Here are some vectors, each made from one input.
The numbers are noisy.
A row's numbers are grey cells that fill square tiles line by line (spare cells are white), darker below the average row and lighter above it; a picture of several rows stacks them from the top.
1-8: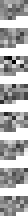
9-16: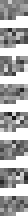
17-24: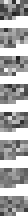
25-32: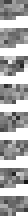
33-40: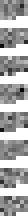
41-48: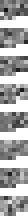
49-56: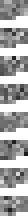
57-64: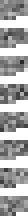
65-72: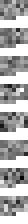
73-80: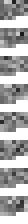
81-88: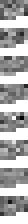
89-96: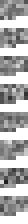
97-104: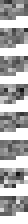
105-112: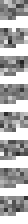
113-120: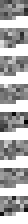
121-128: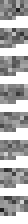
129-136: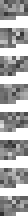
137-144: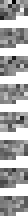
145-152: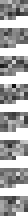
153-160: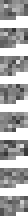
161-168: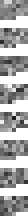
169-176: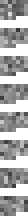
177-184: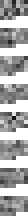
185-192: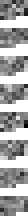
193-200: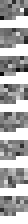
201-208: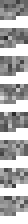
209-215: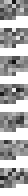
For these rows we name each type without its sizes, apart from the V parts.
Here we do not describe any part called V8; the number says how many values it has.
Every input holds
a value of V8, together with a list of points on a line.
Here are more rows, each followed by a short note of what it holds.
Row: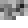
a value of V8, together with a list of one item
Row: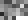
a value of V8, together with the empty list
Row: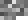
a value of V8, together with the empty list
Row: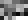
a value of V8, together with a list of two items
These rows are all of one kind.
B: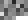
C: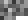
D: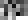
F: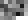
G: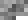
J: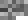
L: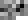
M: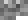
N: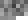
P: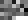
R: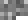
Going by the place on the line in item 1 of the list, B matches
D, F, L and R.
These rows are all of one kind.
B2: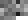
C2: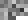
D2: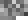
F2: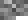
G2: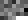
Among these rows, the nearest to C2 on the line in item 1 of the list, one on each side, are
B2 and F2.
